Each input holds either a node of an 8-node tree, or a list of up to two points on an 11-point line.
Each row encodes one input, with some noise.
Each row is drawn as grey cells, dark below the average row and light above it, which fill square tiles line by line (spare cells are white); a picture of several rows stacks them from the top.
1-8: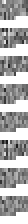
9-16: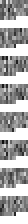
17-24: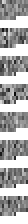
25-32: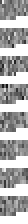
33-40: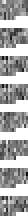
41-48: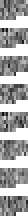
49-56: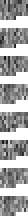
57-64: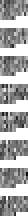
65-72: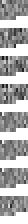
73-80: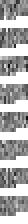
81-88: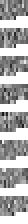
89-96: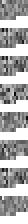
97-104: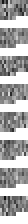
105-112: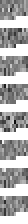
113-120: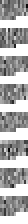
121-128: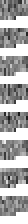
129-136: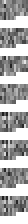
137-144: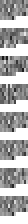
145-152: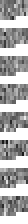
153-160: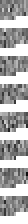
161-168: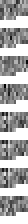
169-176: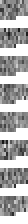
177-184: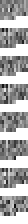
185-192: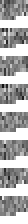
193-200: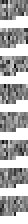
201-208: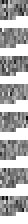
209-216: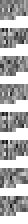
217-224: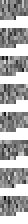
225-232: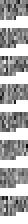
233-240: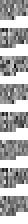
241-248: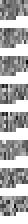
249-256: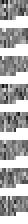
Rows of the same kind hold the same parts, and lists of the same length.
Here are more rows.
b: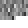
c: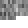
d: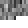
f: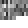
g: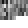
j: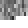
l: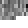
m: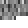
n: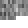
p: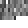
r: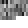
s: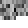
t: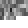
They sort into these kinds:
b, c, j, l, n
d, m, p, t
f, g, r
s

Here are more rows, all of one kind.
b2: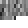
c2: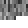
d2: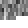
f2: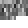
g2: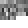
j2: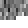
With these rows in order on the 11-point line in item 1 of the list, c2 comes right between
b2 and j2.
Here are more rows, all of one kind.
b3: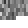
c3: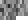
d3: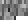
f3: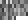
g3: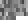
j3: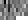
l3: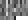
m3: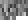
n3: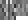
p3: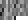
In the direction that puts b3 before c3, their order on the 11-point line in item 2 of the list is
m3, l3, n3, b3, g3, d3, j3, f3, p3, c3.
